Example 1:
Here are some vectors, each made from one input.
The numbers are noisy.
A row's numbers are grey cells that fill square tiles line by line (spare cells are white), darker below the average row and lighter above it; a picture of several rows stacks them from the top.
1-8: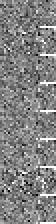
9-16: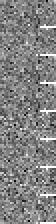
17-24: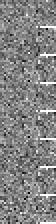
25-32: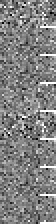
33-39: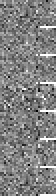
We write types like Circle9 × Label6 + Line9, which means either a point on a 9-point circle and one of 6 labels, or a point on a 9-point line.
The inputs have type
Bool × Line4.
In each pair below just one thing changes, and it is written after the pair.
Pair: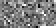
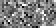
the place on the 4-point line
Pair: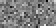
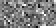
the place on the 4-point line
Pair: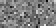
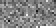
the true/false value
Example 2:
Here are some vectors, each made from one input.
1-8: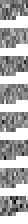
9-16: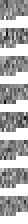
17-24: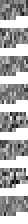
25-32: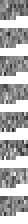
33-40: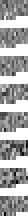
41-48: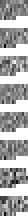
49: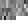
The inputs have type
List2(Line6).
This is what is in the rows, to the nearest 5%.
All of them are lists of up to two points on a 6-point line: about 10% are empty, 40% hold one and 50% two.
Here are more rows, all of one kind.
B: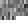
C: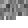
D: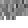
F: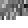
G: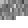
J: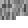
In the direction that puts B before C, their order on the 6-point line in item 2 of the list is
G, D, J, B, F, C.
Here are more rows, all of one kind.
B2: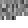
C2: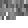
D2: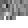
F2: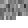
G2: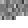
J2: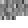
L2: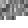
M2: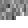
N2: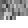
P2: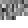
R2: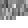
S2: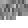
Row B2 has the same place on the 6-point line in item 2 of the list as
C2, D2, L2 and M2.
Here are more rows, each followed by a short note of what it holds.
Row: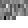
a list of one item
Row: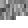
a list of two items
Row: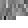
a list of one item
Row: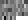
a list of one item
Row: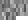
a list of two items
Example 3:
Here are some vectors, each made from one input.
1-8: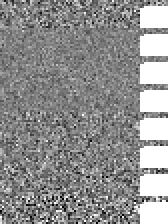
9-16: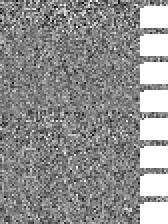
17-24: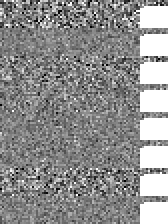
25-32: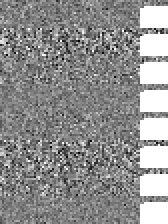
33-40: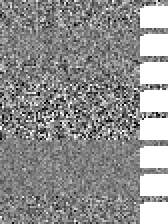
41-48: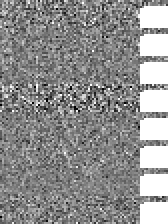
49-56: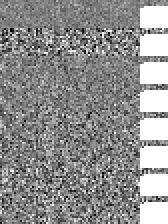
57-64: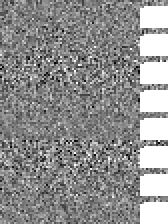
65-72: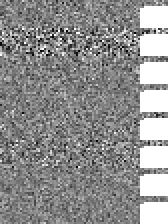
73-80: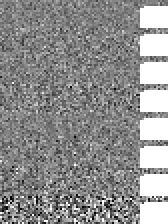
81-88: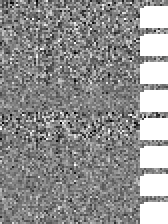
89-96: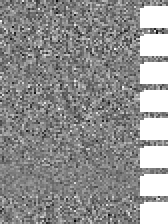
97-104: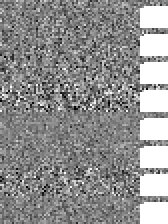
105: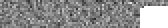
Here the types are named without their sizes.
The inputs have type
Line × (Tree + Unit).
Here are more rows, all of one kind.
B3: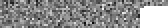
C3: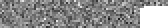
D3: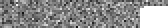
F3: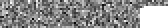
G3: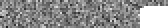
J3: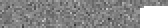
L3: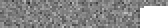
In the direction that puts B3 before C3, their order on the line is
F3, G3, L3, B3, C3, J3, D3.
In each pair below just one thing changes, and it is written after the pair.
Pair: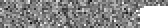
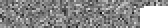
the place on the line
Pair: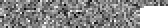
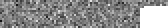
the place on the line
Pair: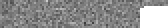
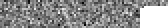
the place on the line
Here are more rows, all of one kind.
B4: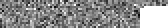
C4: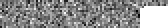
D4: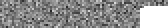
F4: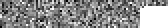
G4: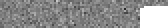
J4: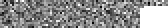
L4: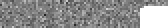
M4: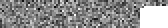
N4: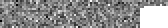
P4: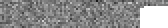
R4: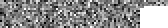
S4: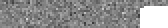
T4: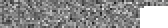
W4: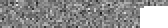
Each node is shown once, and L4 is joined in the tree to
S4 and T4.
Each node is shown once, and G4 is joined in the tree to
W4.
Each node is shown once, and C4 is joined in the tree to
B4, F4, P4 and T4.
